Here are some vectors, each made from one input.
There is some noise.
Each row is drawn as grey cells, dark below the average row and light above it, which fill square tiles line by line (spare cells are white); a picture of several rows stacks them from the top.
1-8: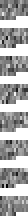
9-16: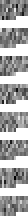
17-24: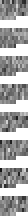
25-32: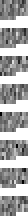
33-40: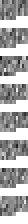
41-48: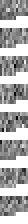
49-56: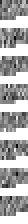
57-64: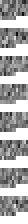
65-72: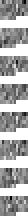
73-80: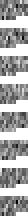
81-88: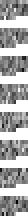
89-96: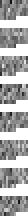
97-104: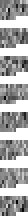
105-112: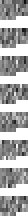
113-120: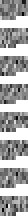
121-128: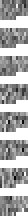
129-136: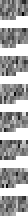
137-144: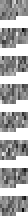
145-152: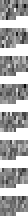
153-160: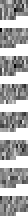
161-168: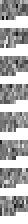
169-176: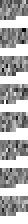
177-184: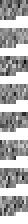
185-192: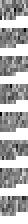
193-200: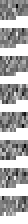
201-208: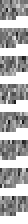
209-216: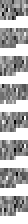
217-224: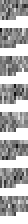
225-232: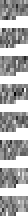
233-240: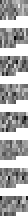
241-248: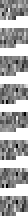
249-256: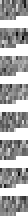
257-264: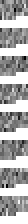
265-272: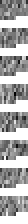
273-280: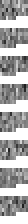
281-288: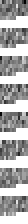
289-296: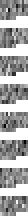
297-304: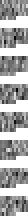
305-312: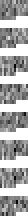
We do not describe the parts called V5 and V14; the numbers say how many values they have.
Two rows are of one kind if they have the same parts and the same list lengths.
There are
2 kinds of row.
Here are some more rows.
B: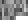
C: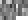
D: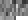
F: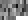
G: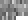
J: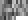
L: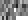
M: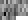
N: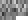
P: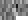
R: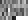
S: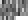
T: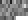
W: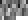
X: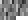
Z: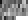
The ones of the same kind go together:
B, G, J, M, N, R, T, W, Z
C, D, F, L, P, S, X

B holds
a node of a 9-node tree and a value of V5.
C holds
a true/false value and a value of V14.
